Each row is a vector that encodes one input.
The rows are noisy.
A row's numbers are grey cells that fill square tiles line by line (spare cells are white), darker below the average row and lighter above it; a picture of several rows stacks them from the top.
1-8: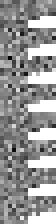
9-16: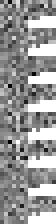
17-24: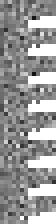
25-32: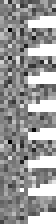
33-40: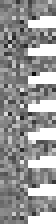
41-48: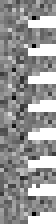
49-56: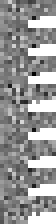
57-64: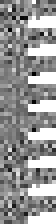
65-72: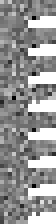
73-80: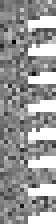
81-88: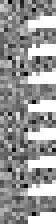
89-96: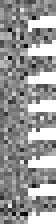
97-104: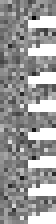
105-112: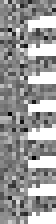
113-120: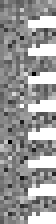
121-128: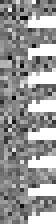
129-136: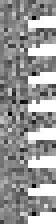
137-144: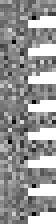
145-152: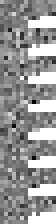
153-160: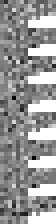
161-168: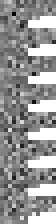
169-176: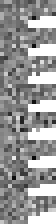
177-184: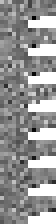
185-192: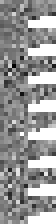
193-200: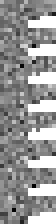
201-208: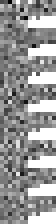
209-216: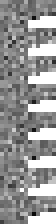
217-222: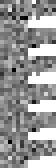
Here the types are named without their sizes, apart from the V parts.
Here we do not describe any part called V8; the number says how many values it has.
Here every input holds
a true/false value, together with either a point on a circle, or a list of values of V8.
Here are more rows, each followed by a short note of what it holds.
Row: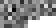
a point on a circle and a true/false value
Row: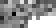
a true/false value, together with the empty list
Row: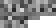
a point on a circle and a true/false value
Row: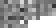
a true/false value, together with a list of one item
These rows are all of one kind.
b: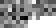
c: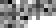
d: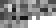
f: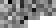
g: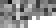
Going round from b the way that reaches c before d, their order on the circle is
b, c, f, g, d.
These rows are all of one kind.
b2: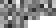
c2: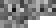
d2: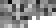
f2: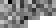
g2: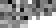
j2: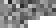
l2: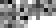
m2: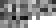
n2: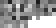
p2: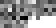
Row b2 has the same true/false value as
c2, f2 and j2.
